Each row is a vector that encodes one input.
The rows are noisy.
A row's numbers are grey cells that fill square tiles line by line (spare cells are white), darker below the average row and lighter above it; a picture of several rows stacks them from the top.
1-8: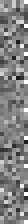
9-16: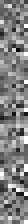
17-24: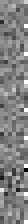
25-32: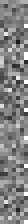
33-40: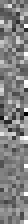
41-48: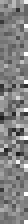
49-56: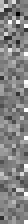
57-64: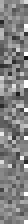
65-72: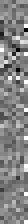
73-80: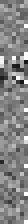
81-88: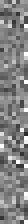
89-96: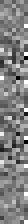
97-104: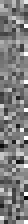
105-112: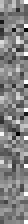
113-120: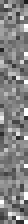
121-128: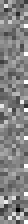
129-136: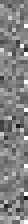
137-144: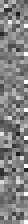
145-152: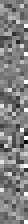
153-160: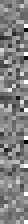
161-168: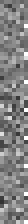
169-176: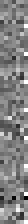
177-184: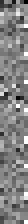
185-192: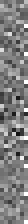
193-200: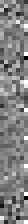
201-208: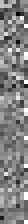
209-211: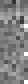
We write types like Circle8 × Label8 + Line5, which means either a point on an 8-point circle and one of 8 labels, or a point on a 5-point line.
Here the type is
Bool × Bool × Bool × Bool + Line10.
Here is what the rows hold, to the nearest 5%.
About 30% of them hold a point on a 10-point line. The rest hold four true/false values.
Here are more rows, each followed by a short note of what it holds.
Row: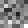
a point on a 10-point line
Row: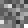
a point on a 10-point line
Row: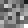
a point on a 10-point line
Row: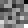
a point on a 10-point line
